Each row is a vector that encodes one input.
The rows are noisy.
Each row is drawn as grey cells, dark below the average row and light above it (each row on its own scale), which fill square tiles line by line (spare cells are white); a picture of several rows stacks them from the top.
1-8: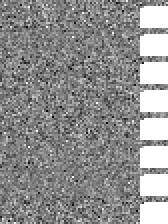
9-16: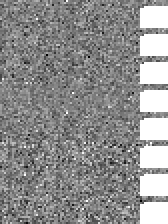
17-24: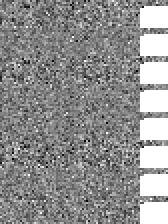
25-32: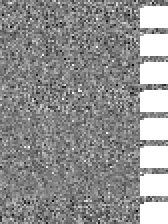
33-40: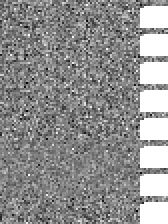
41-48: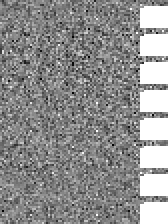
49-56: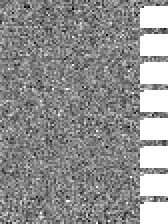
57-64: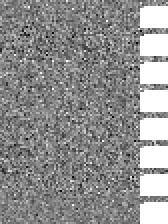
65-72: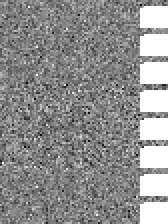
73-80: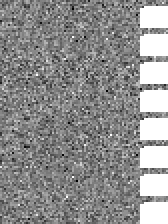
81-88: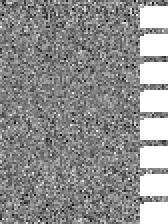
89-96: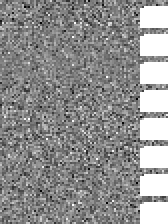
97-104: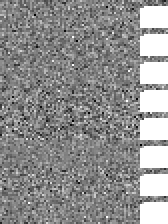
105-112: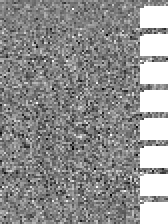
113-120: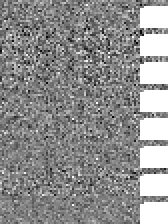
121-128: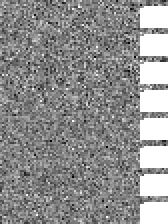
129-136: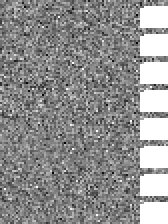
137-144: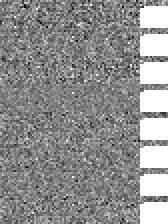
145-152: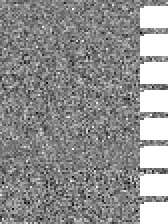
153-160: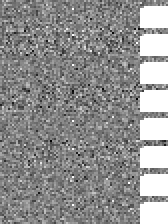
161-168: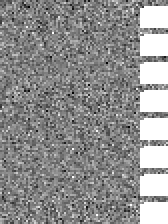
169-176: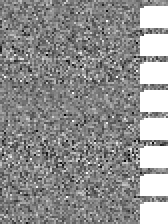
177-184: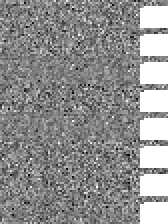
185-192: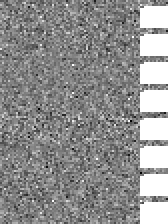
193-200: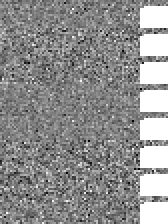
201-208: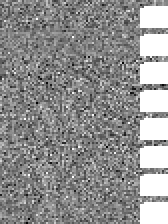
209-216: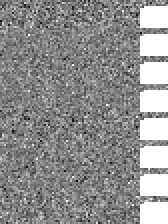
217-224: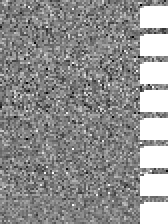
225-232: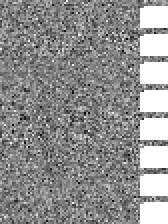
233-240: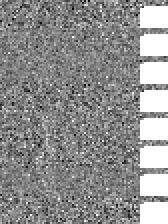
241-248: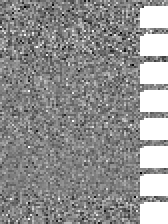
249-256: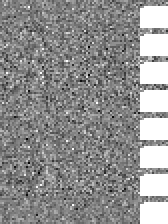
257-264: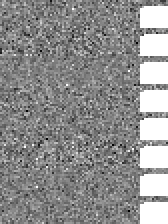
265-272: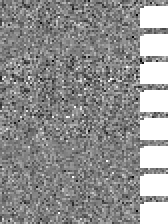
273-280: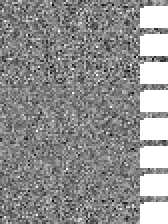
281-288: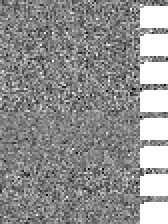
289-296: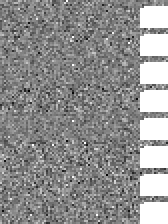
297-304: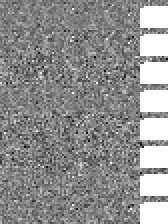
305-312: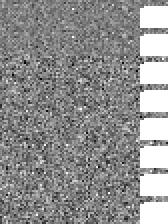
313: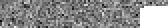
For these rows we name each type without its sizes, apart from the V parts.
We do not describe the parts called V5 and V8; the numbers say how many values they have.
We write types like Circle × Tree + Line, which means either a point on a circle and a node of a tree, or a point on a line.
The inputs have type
(Bool × Bool × Bool × Bool × Circle × V8 + Line) × V5.
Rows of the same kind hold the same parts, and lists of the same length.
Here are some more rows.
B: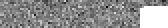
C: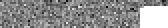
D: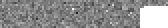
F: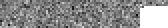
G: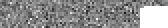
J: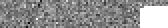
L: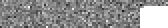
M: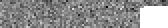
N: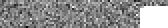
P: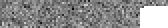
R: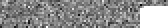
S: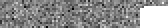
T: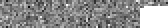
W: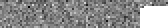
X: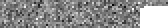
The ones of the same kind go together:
B, C, D, F, G, M, P, S, T, W
J, L, N, R, X

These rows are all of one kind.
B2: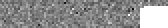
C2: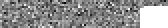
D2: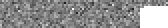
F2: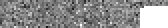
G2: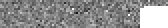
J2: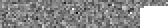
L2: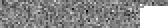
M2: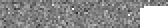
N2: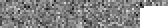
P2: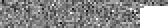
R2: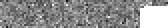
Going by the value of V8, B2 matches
F2 and P2.
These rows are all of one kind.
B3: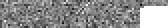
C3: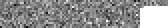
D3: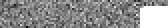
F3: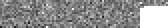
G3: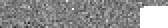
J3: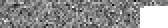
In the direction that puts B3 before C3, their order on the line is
B3, D3, C3, G3, F3, J3.
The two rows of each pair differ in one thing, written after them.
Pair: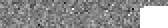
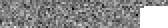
the value of V5
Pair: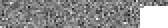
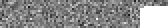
the place on the circle
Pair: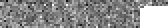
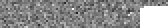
the value of V5
